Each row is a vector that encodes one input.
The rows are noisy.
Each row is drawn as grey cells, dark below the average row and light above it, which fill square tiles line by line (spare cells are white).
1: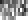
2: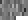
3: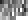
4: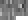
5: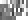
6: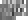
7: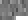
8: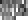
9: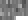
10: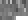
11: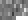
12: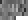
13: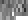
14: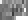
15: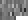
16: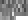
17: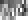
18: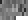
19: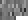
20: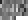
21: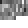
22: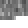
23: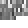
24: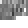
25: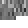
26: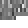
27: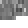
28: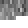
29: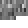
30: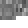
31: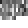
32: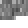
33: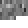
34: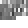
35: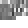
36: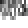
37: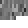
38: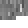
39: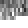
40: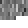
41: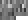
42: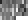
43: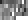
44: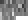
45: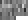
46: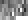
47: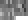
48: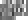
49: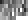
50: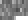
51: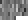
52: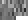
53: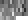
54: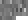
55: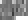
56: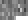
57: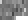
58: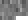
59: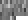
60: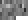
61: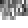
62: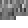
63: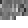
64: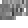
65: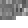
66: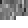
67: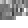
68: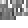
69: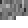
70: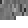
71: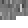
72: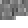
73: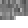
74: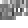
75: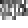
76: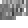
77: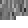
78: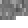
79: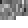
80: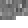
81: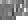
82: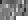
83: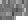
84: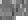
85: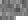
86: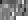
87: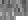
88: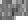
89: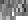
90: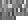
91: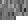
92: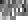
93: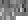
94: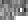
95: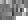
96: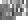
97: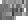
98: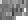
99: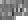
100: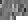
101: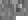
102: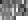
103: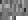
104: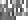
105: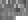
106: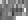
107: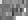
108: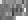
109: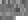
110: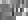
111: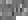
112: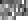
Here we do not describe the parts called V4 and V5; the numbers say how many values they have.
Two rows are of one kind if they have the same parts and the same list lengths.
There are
2 kinds of row.
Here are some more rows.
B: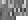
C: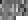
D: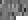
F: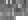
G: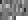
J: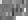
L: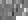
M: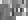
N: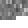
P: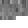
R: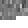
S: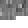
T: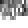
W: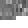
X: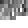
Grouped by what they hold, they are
B, C, D, G
F, J, L, M, N, P, R, S, T, W, X

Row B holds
a true/false value and a value of V4.
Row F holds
a point on a 6-point line and a value of V5.
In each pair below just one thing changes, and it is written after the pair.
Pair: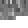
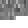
the value of V5
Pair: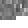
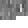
the place on the 6-point line
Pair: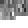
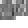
the value of V5
